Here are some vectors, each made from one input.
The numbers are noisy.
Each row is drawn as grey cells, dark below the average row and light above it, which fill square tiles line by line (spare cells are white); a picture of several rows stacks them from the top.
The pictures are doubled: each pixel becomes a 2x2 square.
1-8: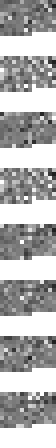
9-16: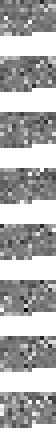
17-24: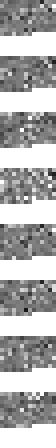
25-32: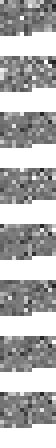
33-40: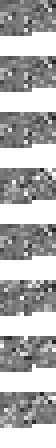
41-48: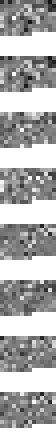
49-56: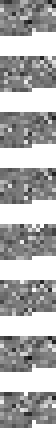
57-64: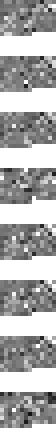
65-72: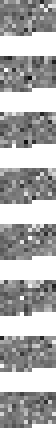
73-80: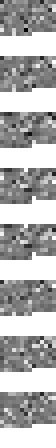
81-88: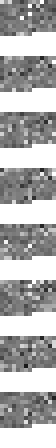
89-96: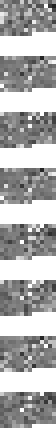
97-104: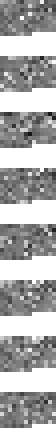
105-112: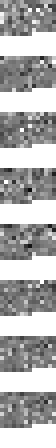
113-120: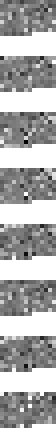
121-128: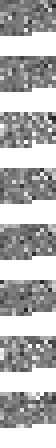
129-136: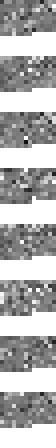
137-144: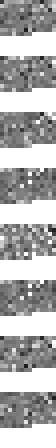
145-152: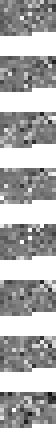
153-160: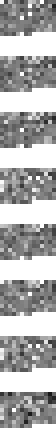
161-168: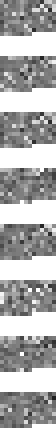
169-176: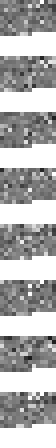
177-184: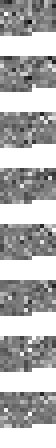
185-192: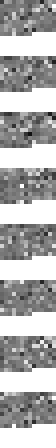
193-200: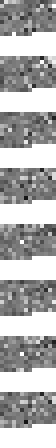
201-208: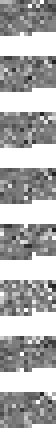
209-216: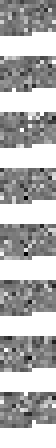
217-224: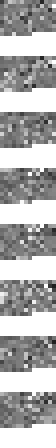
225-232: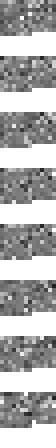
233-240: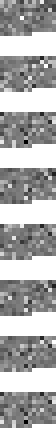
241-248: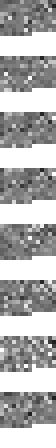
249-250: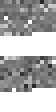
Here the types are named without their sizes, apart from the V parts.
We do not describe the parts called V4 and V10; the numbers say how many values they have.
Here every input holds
either a fixed value, or two labels, or a node of a tree, or a value of V4 and a value of V10.
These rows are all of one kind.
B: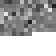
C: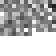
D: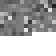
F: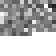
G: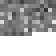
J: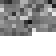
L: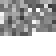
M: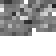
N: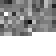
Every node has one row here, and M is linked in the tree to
J.
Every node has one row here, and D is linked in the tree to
B and G.
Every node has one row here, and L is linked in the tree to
F.
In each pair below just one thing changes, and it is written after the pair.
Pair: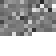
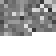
the value of V4
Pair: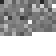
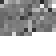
the value of V10
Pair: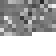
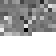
the value of V10
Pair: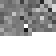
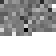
the value of V4
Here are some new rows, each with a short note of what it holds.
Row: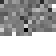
a value of V4 and a value of V10
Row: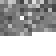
two labels
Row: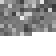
two labels
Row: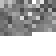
two labels
